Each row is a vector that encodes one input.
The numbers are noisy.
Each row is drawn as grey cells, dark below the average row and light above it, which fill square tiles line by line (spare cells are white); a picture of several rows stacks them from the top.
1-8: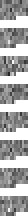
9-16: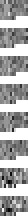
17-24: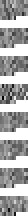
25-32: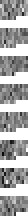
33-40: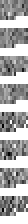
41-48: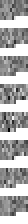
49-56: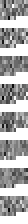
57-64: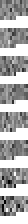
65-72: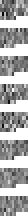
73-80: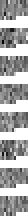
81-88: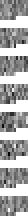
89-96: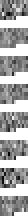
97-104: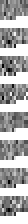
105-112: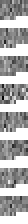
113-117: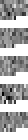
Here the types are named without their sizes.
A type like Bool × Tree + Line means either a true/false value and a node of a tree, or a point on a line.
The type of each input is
Bool × Bool × Bool + Line + Tree.
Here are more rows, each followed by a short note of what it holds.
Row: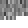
three true/false values
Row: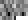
a node of a tree
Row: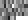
a node of a tree
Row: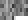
three true/false values
